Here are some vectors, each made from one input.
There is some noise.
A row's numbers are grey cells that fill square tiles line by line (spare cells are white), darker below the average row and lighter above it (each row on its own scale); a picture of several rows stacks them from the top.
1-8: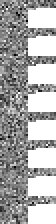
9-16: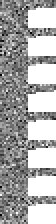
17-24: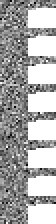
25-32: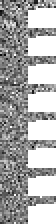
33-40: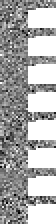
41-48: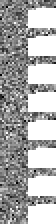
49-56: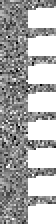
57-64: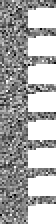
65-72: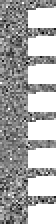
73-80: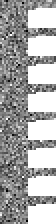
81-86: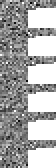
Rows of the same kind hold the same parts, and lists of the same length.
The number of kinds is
2.
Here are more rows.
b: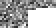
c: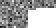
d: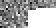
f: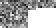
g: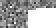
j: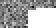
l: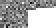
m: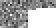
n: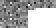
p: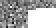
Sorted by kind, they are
b, f, g, j, m, n, p
c, d, l

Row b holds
a point on a 6-point circle, a node of an 8-node tree and a true/false value.
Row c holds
a point on a 6-point circle and a true/false value.
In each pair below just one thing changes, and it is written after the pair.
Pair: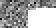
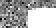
the place on the 6-point circle
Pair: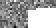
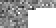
the node of the tree
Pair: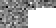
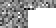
the node of the tree
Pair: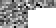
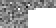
the true/false value
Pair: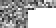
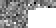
the place on the 6-point circle
